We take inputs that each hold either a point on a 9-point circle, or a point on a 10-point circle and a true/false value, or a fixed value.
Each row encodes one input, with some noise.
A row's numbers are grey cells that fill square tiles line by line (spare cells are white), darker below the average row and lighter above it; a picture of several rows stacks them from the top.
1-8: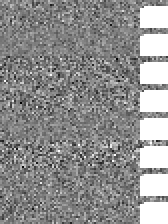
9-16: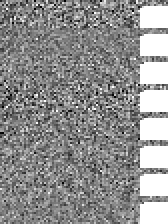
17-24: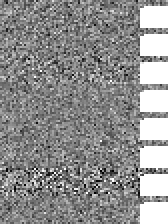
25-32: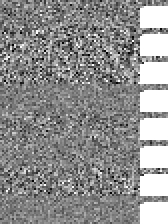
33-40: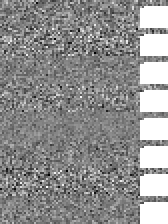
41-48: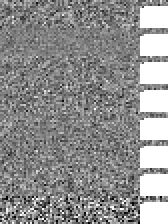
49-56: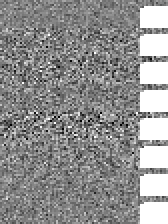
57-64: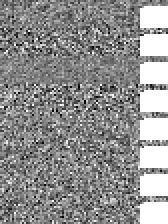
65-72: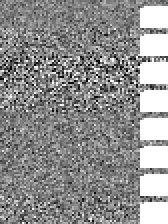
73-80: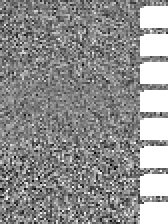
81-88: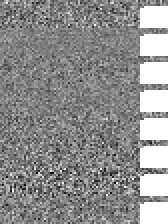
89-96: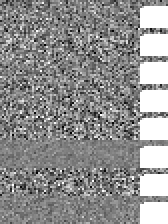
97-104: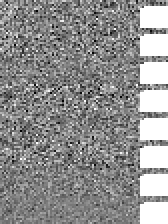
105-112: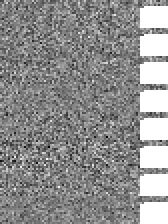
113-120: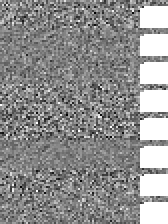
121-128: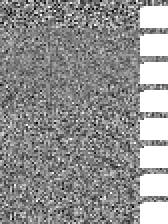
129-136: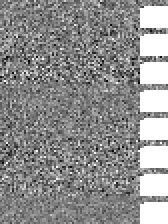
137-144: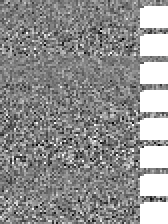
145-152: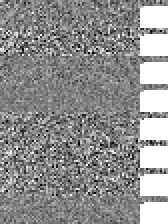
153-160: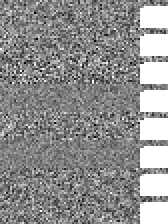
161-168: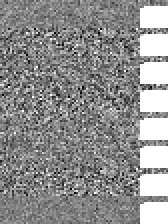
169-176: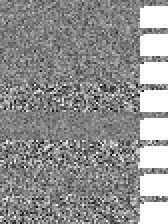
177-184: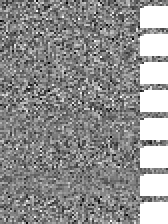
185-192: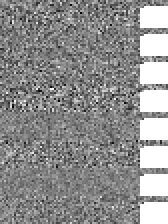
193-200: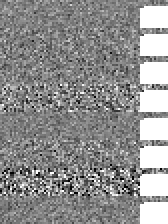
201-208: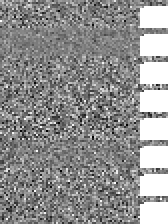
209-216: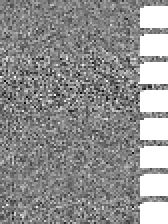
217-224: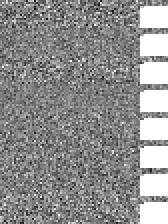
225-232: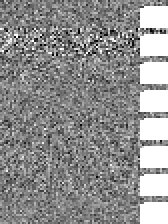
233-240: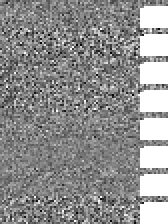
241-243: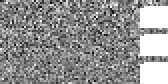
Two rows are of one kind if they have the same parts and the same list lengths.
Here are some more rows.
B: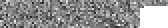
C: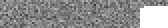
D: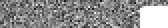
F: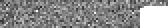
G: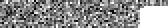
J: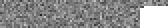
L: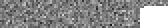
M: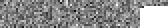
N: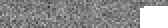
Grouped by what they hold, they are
B, C, D, F, G, L
J, N
M

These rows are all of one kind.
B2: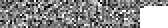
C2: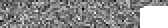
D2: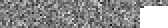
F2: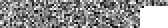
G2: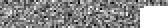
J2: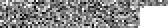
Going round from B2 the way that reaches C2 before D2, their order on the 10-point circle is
B2, J2, G2, C2, F2, D2.
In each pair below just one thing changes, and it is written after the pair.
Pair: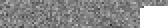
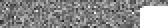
the place on the 10-point circle
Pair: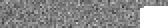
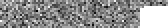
the true/false value
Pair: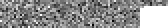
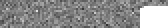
the place on the 10-point circle
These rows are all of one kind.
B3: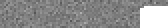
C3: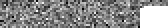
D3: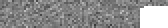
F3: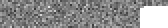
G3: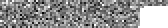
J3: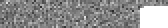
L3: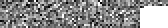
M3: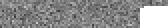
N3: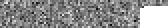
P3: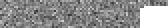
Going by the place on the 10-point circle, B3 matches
C3 and M3.
